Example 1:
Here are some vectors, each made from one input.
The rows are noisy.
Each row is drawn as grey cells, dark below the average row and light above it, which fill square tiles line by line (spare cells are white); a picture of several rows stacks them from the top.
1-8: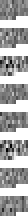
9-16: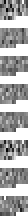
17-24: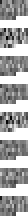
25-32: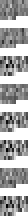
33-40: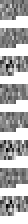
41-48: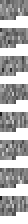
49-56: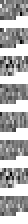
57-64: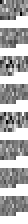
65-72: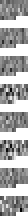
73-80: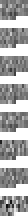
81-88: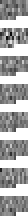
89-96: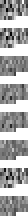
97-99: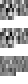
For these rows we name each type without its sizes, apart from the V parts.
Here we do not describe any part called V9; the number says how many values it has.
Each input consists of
either a point on a line, or a true/false value and a value of V9.
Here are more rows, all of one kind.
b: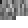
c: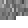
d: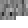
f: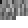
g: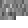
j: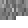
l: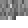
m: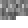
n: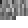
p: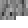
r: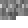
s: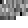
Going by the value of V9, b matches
f, n and s.
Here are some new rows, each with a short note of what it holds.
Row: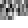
a point on a line
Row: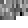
a true/false value and a value of V9
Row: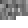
a true/false value and a value of V9
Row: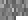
a true/false value and a value of V9
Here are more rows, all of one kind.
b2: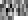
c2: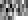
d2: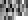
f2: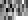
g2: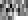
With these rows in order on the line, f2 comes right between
c2 and d2.
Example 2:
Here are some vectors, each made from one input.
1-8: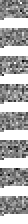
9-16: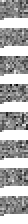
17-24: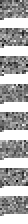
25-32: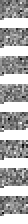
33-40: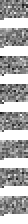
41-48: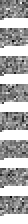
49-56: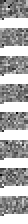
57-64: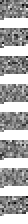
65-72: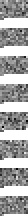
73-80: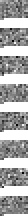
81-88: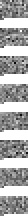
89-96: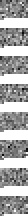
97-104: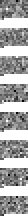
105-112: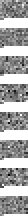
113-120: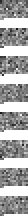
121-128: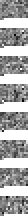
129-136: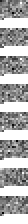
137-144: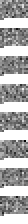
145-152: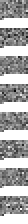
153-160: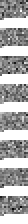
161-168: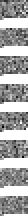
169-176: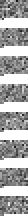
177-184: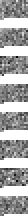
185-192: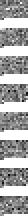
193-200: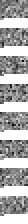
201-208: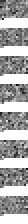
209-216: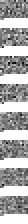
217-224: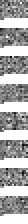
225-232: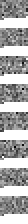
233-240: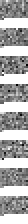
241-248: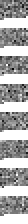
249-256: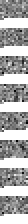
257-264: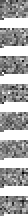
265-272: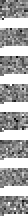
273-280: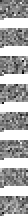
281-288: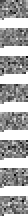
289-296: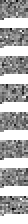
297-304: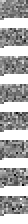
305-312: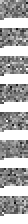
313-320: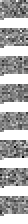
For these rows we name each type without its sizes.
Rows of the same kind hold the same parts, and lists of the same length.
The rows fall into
2 kinds.
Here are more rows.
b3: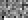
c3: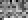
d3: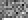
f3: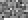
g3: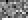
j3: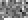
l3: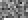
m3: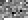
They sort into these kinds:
b3, c3, d3, g3, m3
f3, j3, l3

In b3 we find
a point on a circle, a point on a line and a true/false value.
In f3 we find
a point on a line and a true/false value.
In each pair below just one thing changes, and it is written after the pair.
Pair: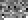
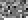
the place on the line
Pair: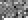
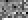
the true/false value
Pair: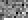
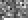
the true/false value
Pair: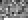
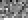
the place on the line
